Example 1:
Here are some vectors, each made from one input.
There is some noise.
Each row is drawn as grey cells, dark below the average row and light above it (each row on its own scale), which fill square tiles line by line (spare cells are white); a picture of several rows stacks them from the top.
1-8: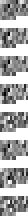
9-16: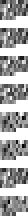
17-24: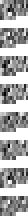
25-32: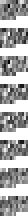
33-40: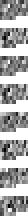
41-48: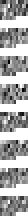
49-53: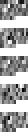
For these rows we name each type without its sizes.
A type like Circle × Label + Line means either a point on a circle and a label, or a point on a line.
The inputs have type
Line.
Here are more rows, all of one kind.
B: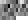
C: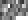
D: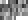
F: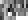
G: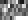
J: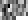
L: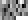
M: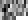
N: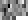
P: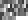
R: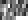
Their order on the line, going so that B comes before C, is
M, J, N, L, B, D, F, P, R, C, G.
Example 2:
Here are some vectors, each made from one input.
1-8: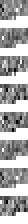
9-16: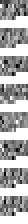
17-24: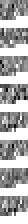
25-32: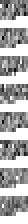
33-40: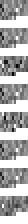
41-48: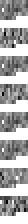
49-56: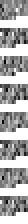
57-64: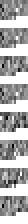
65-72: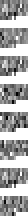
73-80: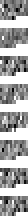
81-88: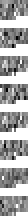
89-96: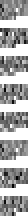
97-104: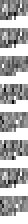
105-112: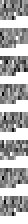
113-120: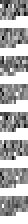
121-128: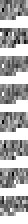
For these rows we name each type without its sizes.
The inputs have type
Bool × Bool × Bool + Unit.
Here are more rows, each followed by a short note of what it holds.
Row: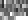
a fixed value
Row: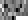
three true/false values
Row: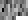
three true/false values
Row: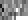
three true/false values
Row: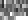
a fixed value
